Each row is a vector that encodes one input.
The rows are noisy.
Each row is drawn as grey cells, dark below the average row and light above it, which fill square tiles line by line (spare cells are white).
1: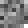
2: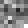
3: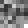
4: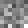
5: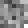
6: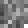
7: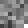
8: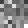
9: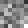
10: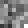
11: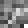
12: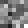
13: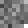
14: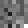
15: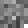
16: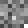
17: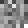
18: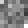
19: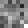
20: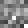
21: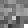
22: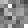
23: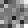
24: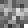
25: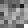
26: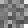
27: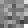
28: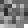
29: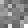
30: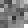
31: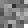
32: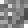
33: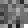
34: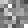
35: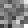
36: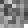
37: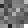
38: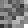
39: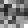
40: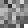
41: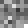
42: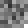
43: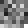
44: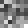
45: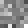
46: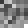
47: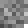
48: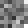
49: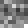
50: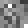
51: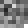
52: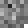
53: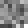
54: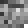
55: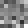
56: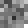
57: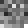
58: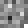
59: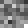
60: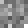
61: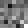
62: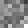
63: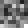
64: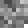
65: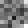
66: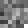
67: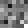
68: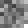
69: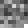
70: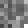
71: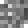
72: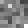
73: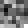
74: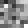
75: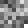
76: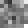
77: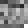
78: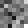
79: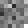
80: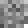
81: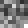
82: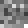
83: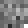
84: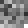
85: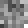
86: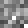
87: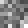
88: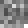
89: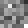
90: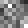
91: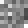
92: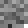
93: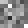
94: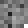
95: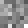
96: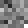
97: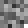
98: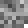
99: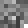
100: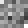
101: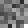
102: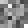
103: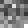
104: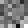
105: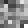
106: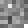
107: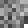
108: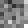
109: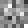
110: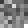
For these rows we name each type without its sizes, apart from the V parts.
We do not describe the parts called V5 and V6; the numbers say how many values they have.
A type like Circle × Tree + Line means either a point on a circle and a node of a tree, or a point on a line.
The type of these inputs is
(Bool × Bool × Bool + Unit) × Line × V6 + V5.
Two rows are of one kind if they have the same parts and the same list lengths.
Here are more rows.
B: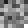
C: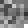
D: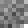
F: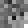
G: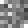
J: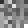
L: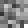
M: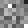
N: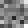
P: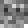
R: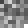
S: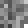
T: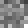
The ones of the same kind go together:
B, G, M, T
C, J, P, R
D, F, L, N, S

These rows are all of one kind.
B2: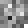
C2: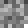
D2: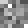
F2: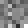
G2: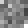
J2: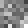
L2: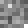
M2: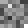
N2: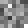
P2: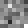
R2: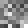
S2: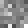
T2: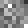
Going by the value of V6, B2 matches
D2, M2, N2 and T2.
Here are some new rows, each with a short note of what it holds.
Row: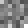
a point on a line and a value of V6
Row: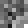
a point on a line, three true/false values and a value of V6
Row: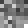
a value of V5
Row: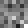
a point on a line, three true/false values and a value of V6
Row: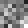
a point on a line and a value of V6
